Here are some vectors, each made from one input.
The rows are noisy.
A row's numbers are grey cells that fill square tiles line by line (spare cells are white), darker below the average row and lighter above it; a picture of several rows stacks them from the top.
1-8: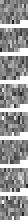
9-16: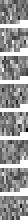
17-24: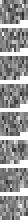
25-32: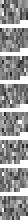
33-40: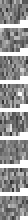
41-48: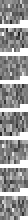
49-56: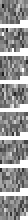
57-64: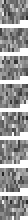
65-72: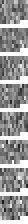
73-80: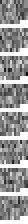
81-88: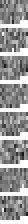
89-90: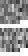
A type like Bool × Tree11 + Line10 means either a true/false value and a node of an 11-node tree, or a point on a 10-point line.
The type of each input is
Line4 + Tree9 × Tree9.
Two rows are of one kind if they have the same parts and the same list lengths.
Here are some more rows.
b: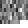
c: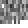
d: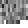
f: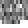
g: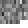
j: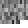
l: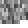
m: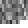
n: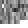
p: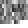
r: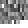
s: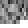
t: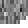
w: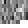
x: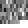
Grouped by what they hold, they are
b, d, f, g, j, l, m, s, t, w, x
c, n, p, r

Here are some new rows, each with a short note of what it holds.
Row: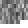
a node of each of two 9-node trees
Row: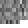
a node of each of two 9-node trees
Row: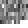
a point on a 4-point line
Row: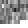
a point on a 4-point line
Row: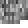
a node of each of two 9-node trees
